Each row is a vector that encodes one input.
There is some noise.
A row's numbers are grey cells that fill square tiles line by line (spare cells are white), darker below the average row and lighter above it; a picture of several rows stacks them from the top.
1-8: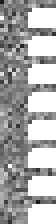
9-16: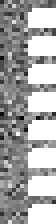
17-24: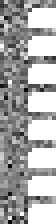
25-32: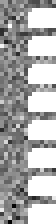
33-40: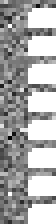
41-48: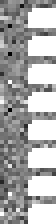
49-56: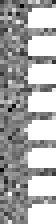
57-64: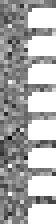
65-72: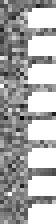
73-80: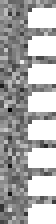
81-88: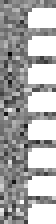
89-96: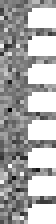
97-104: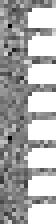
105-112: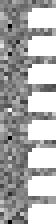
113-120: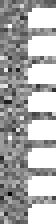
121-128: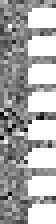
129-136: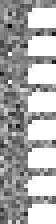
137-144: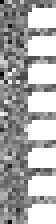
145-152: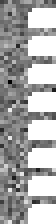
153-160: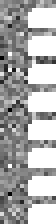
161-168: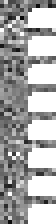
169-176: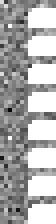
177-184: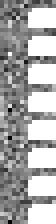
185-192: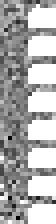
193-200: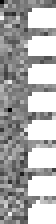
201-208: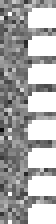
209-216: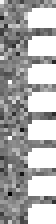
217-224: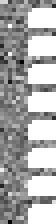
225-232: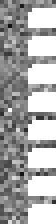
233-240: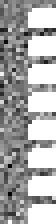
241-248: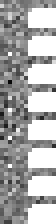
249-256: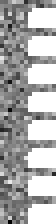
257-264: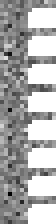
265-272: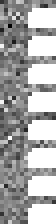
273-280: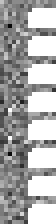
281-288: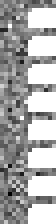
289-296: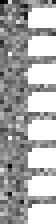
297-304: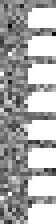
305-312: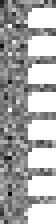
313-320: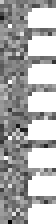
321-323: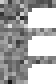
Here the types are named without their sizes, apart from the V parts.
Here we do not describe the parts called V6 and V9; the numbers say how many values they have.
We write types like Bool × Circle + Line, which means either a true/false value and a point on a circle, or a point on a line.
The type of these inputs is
(Bool × Bool × Bool + Line) × V6 × V9.
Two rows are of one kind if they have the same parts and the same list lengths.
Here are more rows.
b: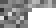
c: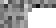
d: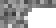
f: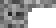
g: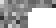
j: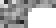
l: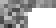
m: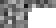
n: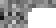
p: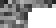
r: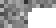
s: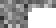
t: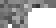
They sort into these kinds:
b, c, f, g, j, l, n, s, t
d, m, p, r

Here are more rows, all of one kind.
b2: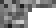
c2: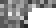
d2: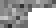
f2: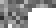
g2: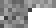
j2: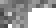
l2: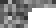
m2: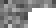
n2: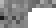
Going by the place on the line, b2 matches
d2 and f2.
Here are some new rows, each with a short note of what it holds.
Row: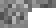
three true/false values, a value of V6 and a value of V9
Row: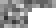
three true/false values, a value of V6 and a value of V9
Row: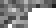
a point on a line, a value of V6 and a value of V9
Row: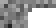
a point on a line, a value of V6 and a value of V9
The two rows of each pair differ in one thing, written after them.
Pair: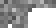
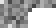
the value of V6
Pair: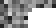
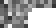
the value of V6
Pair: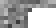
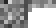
the place on the line
